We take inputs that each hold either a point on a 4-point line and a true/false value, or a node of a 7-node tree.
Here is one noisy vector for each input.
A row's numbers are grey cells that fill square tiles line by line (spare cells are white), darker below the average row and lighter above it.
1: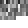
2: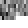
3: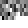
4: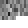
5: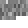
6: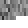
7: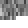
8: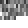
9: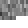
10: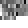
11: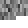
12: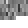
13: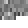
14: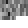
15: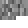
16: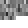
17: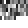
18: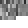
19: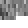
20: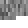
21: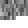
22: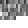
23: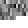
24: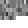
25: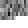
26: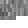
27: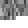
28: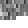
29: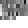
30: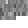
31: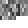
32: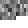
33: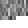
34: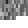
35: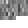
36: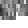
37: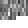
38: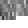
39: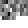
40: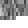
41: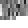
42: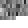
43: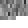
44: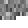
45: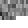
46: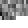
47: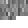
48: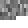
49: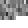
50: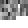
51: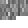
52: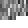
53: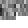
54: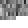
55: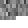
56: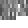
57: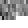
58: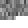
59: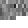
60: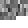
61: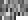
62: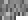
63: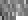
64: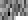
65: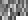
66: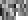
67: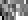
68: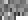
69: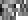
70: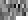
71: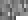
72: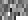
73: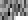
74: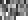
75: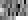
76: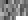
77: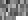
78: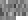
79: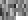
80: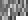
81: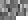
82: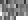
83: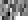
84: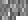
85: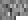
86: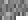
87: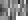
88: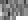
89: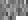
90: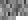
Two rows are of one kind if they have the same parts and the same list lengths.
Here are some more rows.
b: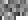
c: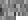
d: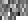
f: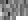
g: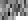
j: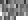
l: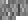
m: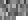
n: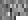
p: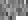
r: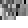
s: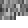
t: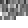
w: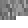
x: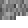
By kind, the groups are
b, c, d, l, n, p, s, w, x
f, g, j, m, r, t

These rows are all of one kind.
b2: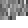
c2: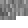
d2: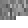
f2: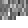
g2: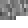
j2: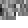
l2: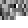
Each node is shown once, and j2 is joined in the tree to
c2 and l2.
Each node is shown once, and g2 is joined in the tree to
d2.
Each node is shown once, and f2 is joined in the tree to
b2 and c2.
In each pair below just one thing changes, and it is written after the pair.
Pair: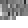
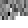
the true/false value
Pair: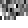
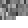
the true/false value
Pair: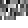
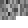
the place on the 4-point line
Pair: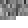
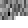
the place on the 4-point line
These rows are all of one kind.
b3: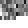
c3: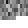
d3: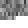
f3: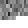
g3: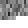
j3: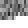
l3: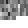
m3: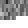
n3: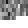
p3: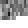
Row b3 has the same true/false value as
l3, m3, n3 and p3.
